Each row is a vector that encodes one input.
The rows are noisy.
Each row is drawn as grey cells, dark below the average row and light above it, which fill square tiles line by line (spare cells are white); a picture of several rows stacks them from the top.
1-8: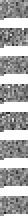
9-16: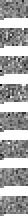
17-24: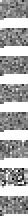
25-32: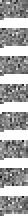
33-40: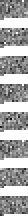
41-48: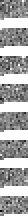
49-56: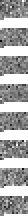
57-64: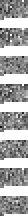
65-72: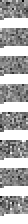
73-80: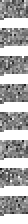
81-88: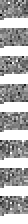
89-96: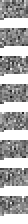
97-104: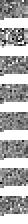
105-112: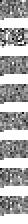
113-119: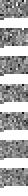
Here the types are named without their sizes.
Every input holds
a list of points on a line.
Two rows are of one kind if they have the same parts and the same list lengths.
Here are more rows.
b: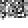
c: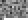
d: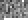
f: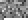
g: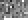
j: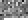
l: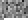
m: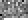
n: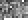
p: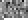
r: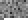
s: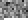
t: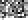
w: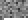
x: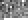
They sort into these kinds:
b, t
c, j, m
d, g, n, x
f, l, p, r, s, w

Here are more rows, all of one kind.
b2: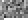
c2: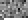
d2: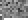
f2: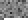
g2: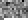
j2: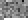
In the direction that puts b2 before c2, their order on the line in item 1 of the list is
b2, g2, j2, d2, f2, c2.
